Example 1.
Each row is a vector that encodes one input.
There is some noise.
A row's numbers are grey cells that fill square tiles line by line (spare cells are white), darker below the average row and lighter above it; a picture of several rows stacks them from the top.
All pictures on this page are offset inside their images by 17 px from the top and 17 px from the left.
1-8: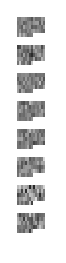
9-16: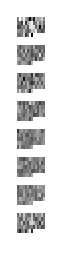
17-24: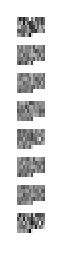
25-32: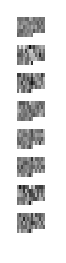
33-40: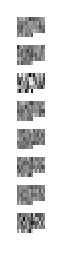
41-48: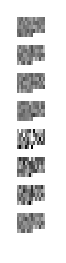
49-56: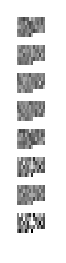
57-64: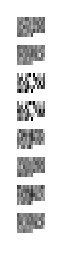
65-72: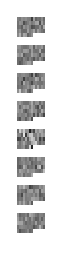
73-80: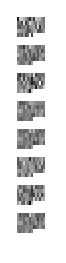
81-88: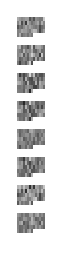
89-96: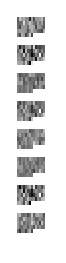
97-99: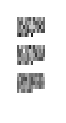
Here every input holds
either a point on an 8-point line and a true/false value, or a point on a 9-point line.
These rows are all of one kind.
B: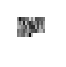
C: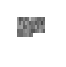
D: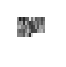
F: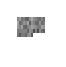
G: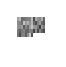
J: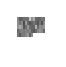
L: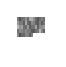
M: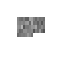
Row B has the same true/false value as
F and L.
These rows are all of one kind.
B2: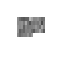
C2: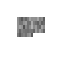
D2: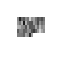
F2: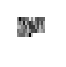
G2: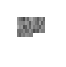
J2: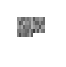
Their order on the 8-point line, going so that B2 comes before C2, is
G2, J2, B2, C2, D2, F2.
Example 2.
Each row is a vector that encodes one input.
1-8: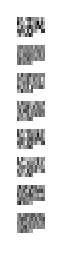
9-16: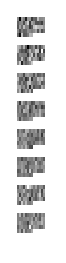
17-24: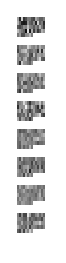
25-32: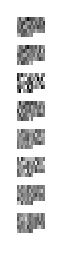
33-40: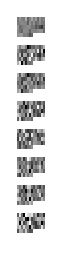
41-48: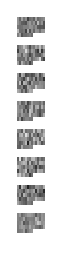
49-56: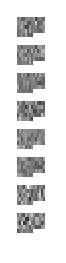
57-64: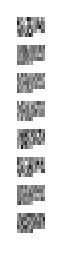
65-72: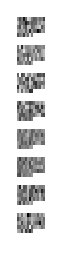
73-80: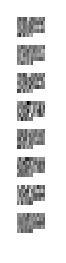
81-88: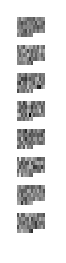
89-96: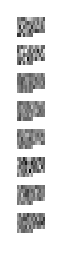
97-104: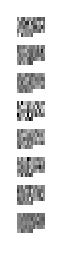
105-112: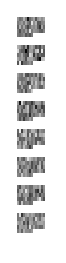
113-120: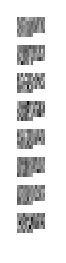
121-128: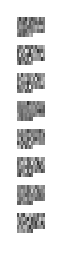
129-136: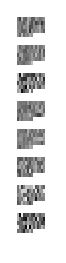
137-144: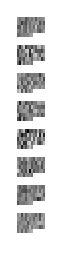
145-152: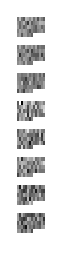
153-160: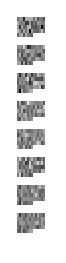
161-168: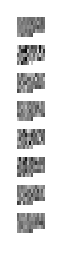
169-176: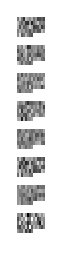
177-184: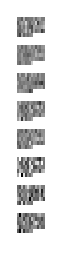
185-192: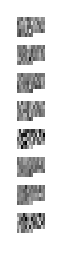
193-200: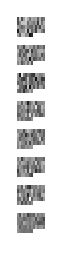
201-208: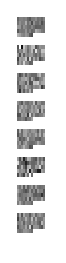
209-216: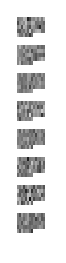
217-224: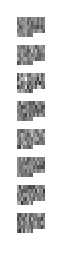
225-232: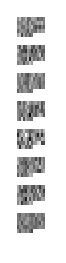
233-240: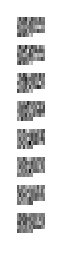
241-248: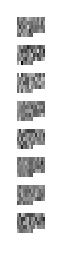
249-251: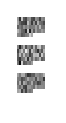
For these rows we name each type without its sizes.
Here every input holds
a label, together with either a label, or a point on a line.
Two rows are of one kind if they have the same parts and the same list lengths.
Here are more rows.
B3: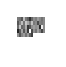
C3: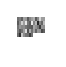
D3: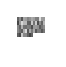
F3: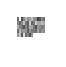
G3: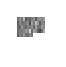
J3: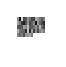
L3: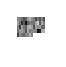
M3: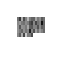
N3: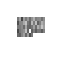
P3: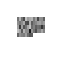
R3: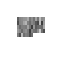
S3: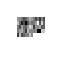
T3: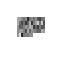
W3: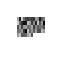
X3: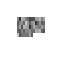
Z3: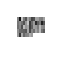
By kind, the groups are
B3, C3, D3, G3, L3, N3, S3
F3, J3, M3, P3, R3, T3, W3, X3, Z3

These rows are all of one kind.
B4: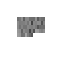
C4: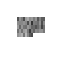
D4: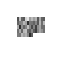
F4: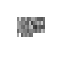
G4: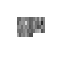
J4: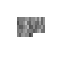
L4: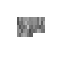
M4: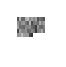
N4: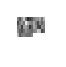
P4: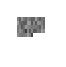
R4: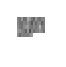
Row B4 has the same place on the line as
L4, N4 and P4.
